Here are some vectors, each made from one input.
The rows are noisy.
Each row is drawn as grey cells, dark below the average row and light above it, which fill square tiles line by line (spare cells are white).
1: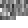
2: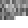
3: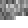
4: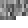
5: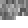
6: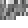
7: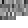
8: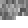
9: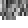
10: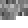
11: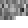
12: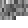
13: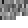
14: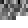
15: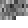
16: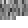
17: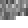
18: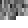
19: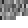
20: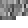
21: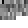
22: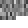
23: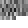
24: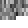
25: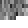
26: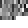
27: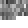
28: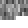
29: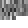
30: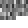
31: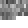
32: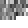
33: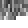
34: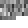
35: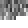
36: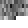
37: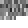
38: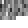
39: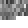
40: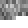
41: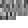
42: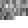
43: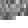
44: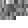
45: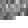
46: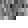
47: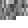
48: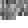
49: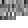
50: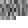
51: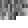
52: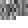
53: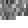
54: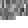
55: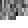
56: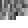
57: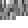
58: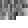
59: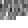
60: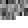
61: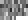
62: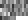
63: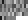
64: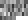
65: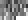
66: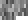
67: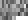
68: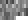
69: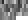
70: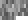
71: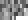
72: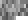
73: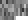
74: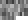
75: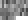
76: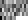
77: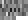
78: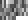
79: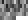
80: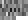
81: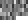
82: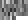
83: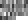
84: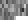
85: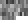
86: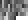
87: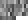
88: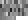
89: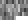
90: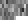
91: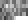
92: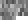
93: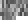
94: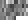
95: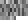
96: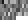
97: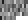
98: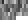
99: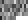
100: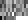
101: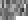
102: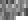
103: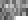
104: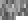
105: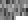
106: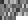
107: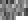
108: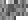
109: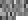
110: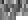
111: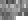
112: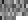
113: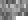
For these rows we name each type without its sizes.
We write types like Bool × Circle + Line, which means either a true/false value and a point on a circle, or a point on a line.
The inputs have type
Circle + Line + Tree.
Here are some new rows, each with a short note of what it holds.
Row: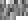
a point on a circle
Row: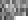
a node of a tree
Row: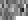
a node of a tree
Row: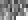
a point on a circle
